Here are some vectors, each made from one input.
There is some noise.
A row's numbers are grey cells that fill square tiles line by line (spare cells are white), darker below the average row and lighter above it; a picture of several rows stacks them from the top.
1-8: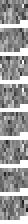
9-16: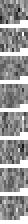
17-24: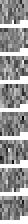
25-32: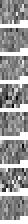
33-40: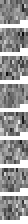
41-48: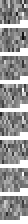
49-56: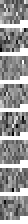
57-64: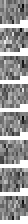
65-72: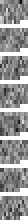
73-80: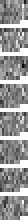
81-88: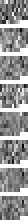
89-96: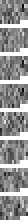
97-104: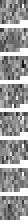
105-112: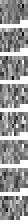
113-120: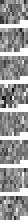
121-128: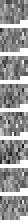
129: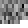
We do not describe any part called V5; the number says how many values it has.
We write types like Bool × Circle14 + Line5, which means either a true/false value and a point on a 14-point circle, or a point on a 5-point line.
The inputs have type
List2(Bool × V5).
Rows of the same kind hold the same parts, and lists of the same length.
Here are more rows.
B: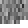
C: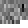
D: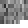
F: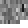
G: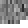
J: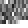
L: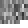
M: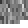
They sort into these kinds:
B, L
C, D, F, G, M
J

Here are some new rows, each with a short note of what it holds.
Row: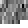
a list of one item
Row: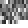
the empty list
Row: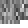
a list of one item
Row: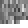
a list of one item
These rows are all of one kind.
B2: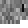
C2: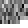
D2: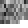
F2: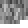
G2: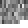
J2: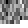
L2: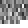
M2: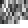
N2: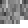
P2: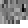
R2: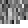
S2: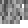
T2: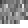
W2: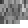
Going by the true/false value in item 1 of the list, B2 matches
C2, F2 and P2.
